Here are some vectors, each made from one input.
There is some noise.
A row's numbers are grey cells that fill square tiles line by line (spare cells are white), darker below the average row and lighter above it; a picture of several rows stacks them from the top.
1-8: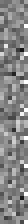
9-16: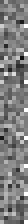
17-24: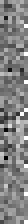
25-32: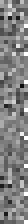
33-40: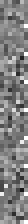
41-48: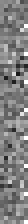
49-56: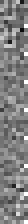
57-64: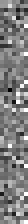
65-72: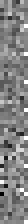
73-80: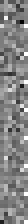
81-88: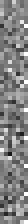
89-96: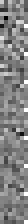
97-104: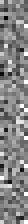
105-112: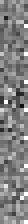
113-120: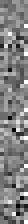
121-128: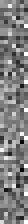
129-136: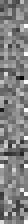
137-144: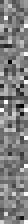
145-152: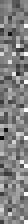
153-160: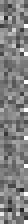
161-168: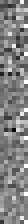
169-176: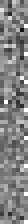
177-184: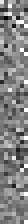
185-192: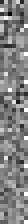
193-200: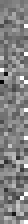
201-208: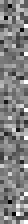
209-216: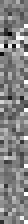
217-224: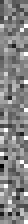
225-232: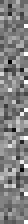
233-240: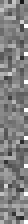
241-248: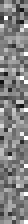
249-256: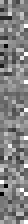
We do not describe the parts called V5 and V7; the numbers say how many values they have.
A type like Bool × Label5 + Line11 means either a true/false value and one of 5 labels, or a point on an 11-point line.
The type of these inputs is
List3(Line4) + Tree9 × V5 × V7.
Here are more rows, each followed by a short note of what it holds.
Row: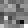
a node of a 9-node tree, a value of V5 and a value of V7
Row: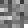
a list of two items
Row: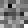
the empty list
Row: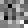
the empty list
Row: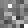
a list of two items
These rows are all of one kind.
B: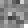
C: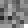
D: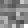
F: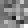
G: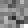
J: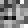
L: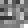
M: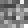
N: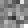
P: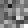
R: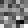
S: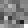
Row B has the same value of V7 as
C, D, P and S.
